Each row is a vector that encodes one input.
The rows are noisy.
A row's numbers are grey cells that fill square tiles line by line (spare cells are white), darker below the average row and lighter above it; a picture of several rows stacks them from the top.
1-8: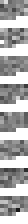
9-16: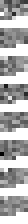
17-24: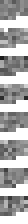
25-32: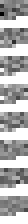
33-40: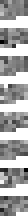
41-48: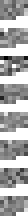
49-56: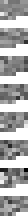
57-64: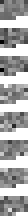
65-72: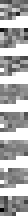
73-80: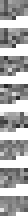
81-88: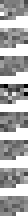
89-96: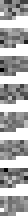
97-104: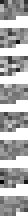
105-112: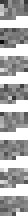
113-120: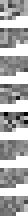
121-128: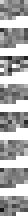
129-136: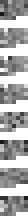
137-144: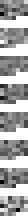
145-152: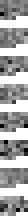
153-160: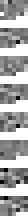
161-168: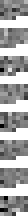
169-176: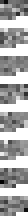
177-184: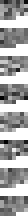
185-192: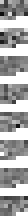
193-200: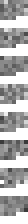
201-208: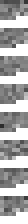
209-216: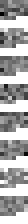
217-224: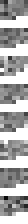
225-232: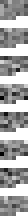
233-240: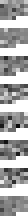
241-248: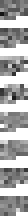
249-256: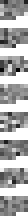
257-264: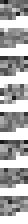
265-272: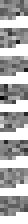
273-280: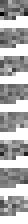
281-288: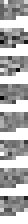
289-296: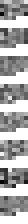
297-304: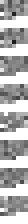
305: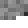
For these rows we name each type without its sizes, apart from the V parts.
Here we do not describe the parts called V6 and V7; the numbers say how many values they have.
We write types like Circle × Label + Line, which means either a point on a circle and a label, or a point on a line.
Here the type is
Circle + Line × (Unit + V6 × V7).
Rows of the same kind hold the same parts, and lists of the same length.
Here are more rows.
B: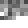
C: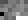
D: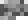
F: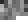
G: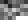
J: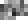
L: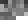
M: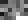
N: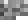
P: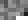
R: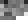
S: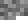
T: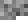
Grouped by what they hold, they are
B, C, M, N, P, S
D, G, J
F, L, R, T

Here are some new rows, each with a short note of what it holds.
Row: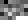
a point on a circle
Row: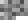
a point on a circle
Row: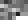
a point on a circle
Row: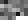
a point on a circle
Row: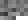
a point on a line, a value of V6 and a value of V7
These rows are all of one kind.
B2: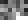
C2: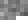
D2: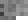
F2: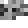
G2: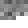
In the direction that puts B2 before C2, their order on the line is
G2, D2, F2, B2, C2.
